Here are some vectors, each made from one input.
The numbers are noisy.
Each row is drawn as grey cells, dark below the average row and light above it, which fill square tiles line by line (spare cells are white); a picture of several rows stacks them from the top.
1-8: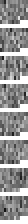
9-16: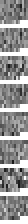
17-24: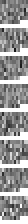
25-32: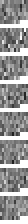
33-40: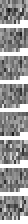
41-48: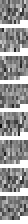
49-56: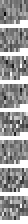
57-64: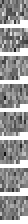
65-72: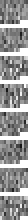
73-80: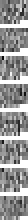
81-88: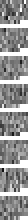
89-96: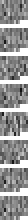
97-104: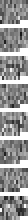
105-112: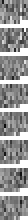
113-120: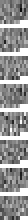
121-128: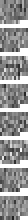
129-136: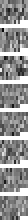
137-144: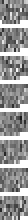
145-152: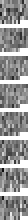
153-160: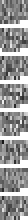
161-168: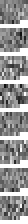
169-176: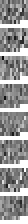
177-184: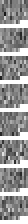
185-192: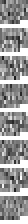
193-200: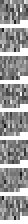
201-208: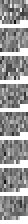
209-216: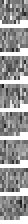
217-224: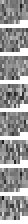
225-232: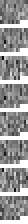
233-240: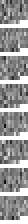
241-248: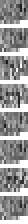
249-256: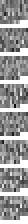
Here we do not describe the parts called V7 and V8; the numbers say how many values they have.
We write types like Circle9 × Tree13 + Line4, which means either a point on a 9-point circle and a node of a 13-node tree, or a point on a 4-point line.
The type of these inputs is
Bool × (Line4 + V7 × V8) + List2(Line5).
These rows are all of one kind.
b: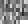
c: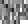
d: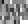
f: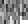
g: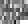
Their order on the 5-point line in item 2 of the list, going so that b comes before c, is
f, b, c, g, d.
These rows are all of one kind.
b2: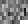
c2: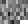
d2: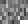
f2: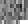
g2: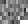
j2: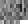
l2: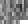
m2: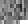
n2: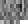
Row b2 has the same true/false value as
c2, d2 and g2.
